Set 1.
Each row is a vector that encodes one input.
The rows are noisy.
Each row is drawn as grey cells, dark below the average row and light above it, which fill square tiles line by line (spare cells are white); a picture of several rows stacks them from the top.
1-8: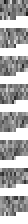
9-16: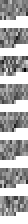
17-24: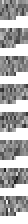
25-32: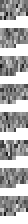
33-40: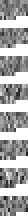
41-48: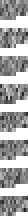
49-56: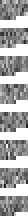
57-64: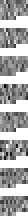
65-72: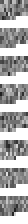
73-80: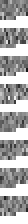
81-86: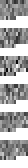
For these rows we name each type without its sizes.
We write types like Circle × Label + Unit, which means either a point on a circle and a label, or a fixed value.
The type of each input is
Label.
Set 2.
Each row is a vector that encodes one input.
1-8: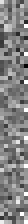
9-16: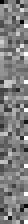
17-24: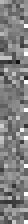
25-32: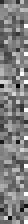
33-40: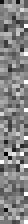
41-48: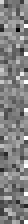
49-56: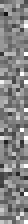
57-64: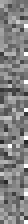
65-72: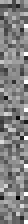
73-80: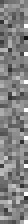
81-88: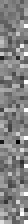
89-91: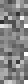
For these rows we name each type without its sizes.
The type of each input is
Tree.
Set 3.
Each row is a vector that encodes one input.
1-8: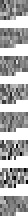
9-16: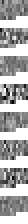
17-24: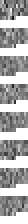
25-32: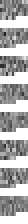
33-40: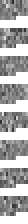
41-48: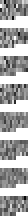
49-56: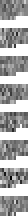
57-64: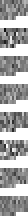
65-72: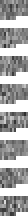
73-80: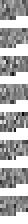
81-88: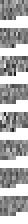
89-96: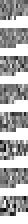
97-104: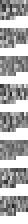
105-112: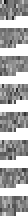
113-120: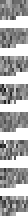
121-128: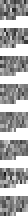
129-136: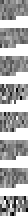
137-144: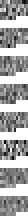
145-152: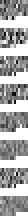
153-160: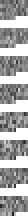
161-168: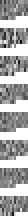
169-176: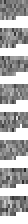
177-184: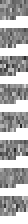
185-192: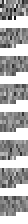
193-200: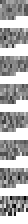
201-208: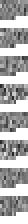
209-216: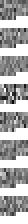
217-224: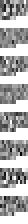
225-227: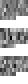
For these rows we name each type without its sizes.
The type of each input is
Circle.
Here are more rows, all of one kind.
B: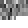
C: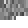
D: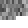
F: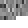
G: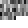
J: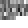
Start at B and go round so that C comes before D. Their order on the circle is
B, J, F, C, G, D.
